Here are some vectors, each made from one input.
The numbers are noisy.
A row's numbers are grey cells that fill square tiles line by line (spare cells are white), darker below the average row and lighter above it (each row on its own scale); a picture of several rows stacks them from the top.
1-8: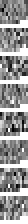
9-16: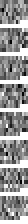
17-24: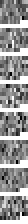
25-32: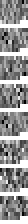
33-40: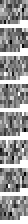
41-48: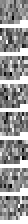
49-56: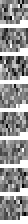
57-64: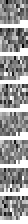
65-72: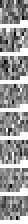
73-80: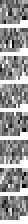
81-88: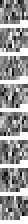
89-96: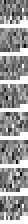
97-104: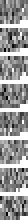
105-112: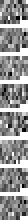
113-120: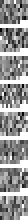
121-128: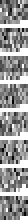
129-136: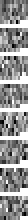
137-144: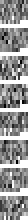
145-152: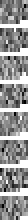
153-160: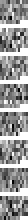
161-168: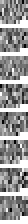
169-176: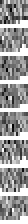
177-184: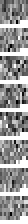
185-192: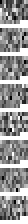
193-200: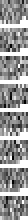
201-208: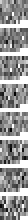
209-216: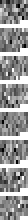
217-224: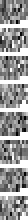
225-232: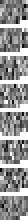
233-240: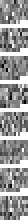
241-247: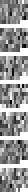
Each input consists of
either a point on each of two 10-point circles, or a fixed value, or four true/false values.
